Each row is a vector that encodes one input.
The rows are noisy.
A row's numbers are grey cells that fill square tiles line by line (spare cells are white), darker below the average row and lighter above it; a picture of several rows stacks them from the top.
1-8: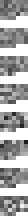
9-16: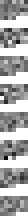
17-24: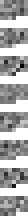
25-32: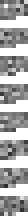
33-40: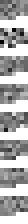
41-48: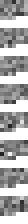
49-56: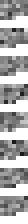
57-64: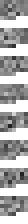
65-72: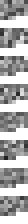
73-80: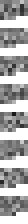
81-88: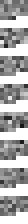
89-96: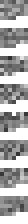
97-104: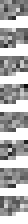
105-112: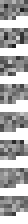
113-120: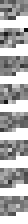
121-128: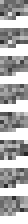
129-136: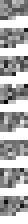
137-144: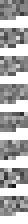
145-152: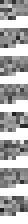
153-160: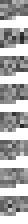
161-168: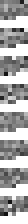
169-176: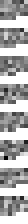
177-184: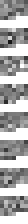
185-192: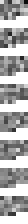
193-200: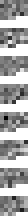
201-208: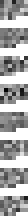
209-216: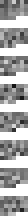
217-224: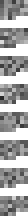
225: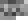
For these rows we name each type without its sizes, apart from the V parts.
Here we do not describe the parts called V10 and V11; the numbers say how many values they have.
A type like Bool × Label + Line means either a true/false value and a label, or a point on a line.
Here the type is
Line × (Line + V11) × V10.
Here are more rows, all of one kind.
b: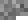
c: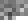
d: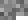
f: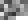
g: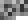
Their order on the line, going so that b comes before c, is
b, g, f, d, c.
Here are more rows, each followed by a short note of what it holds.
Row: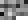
a point on each of two lines and a value of V10
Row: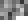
a point on a line, a value of V10 and a value of V11
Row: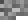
a point on each of two lines and a value of V10
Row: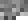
a point on each of two lines and a value of V10
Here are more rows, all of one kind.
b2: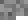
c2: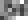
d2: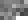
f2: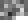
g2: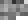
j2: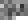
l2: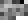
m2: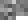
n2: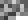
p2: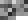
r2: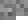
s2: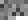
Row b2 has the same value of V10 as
c2, g2 and r2.
